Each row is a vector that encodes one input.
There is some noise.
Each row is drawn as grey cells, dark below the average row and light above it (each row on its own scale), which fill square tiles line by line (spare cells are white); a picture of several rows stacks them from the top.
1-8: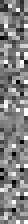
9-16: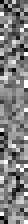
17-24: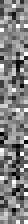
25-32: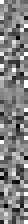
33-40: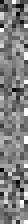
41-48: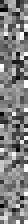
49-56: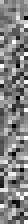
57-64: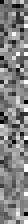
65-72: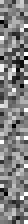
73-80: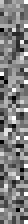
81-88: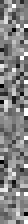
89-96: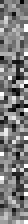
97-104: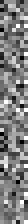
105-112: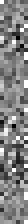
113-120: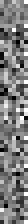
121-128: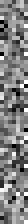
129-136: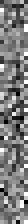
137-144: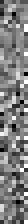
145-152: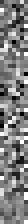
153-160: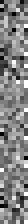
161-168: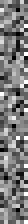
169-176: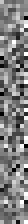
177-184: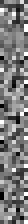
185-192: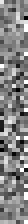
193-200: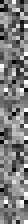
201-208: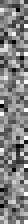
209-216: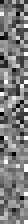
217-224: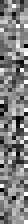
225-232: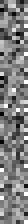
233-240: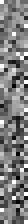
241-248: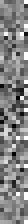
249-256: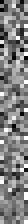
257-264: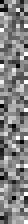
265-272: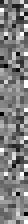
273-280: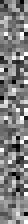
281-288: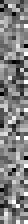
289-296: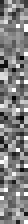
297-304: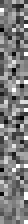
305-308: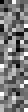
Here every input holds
either a point on a 7-point line, or a point on a 15-point line.
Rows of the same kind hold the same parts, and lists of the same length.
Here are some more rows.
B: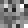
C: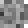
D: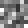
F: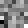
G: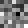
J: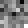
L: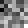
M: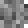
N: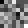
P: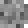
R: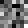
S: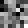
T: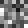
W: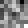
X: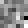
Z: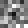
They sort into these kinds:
B, C, F, M, P, X
D, G, J, L, N, R, S, T, W, Z

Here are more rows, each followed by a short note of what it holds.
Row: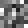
a point on a 15-point line
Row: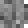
a point on a 7-point line
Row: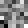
a point on a 7-point line
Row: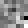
a point on a 7-point line
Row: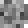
a point on a 7-point line
